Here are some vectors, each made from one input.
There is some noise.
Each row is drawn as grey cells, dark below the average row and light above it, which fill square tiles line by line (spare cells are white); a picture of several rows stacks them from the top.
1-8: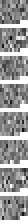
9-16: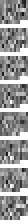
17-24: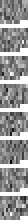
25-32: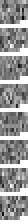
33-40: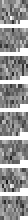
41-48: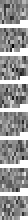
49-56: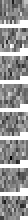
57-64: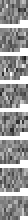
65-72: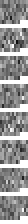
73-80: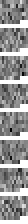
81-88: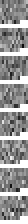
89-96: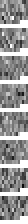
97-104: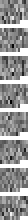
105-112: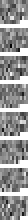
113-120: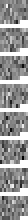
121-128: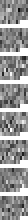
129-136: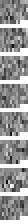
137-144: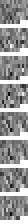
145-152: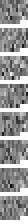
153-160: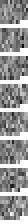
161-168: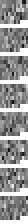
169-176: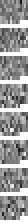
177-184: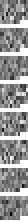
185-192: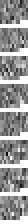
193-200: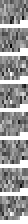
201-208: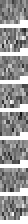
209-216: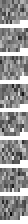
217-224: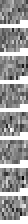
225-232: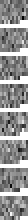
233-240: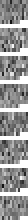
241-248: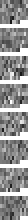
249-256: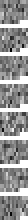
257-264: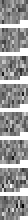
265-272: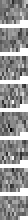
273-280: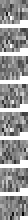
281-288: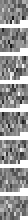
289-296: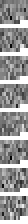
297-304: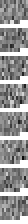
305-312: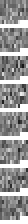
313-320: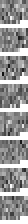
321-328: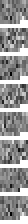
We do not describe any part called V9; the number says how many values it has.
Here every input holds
a point on a 17-point circle and a value of V9, together with either a fixed value, or four true/false values.
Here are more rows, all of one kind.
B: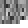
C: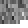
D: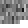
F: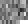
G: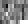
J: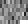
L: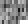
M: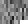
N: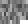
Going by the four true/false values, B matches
D, G and M.
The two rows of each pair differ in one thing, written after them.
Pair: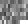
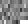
one of the four true/false values
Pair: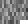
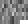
one of the four true/false values
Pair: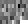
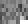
the place on the 17-point circle
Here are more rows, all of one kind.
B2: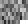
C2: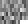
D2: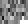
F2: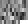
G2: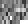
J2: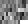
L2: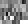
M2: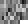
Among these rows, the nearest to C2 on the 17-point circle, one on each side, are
B2 and D2.
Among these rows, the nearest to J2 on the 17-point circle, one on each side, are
F2 and M2.
